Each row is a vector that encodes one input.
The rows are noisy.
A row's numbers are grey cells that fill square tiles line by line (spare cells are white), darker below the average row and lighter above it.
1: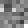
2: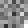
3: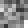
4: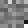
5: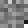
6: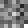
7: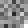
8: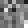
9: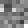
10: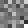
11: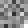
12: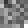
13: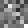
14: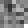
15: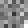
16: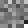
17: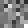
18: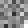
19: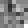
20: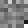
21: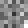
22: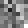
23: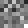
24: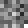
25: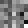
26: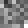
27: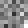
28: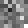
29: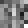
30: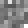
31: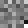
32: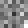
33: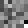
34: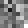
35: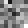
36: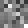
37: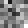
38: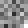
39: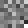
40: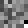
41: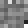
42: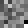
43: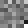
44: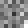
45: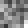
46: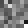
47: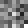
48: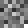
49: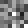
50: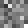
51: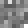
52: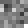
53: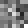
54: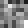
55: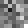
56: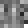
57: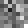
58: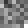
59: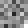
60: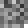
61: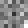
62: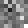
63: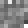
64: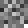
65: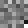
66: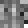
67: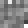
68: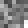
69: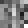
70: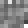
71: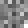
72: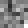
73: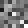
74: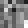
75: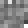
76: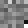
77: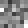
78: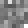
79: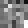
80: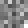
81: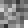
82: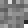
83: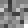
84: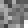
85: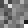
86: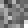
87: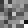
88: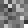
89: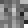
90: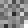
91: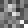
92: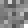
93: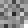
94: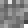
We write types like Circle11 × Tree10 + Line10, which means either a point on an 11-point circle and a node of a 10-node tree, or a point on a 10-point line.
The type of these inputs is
(Bool × Bool × Bool + Unit) × Line11.
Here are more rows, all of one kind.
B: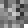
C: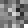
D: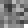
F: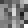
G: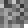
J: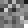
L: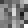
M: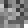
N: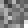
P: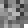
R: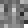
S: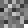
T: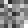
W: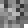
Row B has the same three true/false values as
C, M, P and W.
